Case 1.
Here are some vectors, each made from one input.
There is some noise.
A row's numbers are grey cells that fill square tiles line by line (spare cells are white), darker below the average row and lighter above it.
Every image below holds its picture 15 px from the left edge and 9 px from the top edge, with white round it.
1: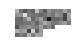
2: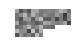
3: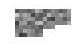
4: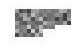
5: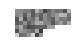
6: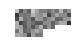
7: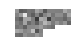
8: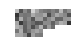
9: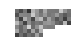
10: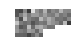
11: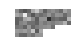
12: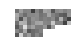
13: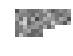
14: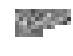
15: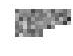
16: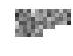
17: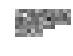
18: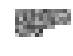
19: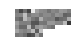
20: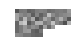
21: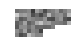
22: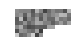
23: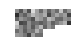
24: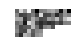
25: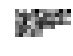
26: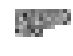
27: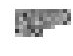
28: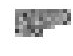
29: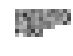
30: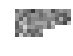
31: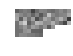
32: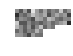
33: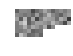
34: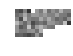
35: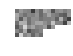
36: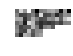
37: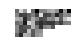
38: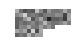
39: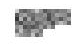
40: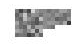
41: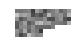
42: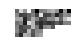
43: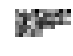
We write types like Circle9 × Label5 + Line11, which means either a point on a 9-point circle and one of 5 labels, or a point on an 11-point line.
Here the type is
List2(Line6).
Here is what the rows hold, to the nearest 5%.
All of them are lists of up to two points on a 6-point line: about 15% are empty, 30% hold one and 55% two.
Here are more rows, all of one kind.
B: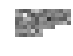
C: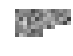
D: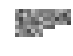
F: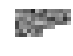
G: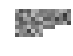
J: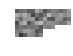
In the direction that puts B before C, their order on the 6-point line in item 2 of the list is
B, J, C, D, G, F.
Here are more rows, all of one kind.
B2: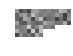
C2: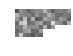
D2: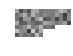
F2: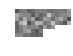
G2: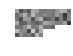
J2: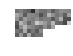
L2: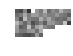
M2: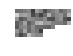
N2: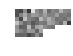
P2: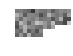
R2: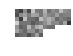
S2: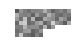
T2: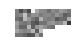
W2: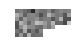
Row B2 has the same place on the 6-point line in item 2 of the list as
J2, P2 and W2.
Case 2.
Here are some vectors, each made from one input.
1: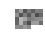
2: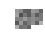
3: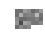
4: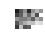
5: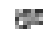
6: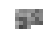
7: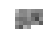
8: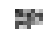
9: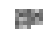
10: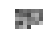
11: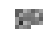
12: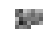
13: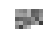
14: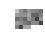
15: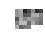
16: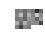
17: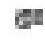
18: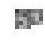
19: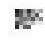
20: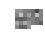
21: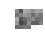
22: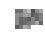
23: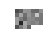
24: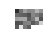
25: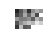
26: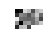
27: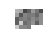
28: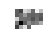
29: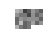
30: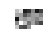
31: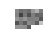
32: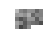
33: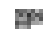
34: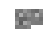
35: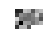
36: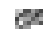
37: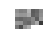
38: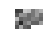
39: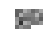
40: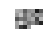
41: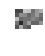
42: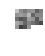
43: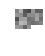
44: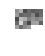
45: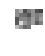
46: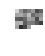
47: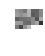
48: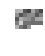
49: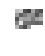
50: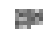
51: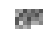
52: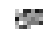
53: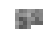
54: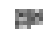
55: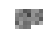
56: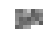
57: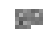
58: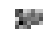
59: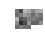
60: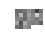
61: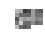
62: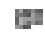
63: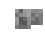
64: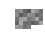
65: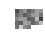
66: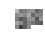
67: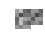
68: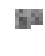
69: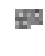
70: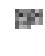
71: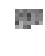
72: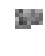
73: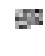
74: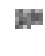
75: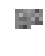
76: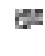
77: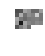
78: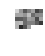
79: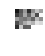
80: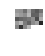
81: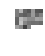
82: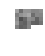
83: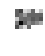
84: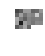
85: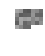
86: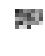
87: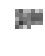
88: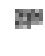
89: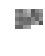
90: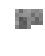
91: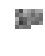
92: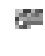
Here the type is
List2(Line6).
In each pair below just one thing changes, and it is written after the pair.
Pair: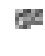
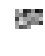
the place on the 6-point line in item 1 of the list
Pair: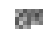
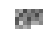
the place on the 6-point line in item 2 of the list
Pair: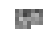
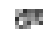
the place on the 6-point line in item 1 of the list
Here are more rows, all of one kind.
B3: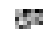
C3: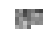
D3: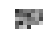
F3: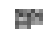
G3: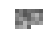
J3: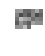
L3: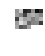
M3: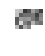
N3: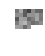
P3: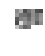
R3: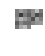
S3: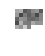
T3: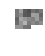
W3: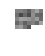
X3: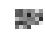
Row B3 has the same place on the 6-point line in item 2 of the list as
F3, J3, T3 and W3.
